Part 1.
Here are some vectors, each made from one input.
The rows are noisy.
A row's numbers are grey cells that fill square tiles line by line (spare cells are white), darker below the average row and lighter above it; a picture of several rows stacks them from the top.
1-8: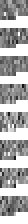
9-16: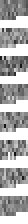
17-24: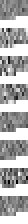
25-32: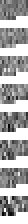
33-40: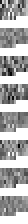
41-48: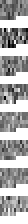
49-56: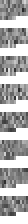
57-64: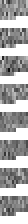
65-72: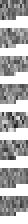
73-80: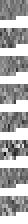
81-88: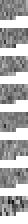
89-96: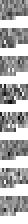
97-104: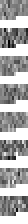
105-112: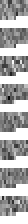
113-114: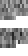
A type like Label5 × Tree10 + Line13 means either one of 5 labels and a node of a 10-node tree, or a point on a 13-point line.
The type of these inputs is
Circle9 + Unit.
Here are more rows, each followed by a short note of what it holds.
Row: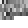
a point on a 9-point circle
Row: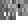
a point on a 9-point circle
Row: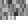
a point on a 9-point circle
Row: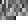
a point on a 9-point circle
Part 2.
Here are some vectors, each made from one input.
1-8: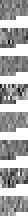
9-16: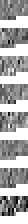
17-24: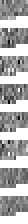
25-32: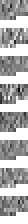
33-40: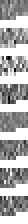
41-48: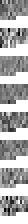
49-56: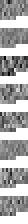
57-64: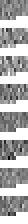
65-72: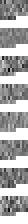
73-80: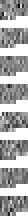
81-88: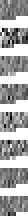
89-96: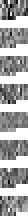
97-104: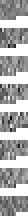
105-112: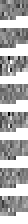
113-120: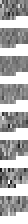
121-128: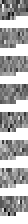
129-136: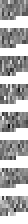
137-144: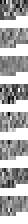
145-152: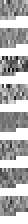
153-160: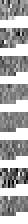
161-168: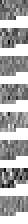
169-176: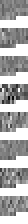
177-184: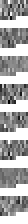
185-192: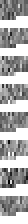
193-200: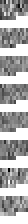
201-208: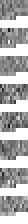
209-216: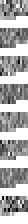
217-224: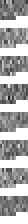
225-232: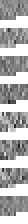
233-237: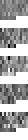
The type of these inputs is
Circle9.
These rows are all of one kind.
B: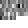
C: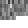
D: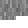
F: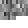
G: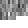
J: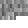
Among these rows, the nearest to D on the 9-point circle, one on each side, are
C and J.
